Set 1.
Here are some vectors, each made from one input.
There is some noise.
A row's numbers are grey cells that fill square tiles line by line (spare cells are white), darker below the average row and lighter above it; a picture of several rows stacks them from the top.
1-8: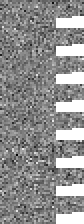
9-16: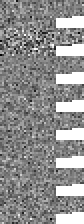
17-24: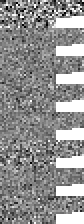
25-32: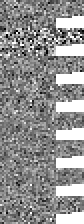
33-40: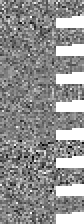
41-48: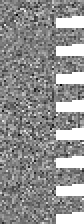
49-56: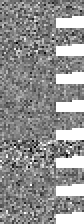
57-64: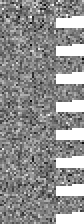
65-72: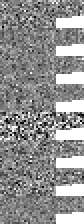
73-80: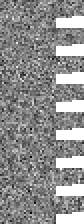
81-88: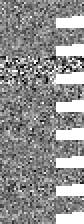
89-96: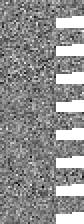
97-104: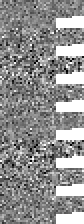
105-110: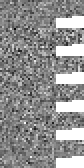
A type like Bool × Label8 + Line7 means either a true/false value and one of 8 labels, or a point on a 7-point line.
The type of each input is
Bool × Bool × Bool + Unit.
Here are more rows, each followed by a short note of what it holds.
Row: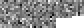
three true/false values
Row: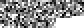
a fixed value
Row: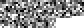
a fixed value
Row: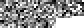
a fixed value
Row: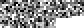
a fixed value
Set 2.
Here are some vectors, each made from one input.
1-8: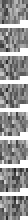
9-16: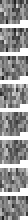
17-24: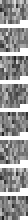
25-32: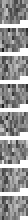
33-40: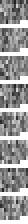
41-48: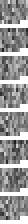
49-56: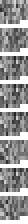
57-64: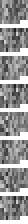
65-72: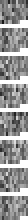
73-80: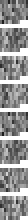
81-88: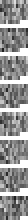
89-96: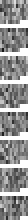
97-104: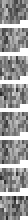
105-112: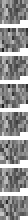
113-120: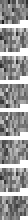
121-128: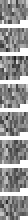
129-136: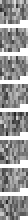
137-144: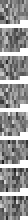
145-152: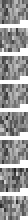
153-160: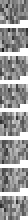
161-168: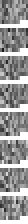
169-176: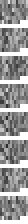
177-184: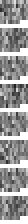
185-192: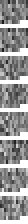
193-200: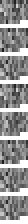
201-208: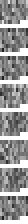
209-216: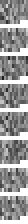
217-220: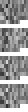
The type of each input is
Bool × Bool × Bool.
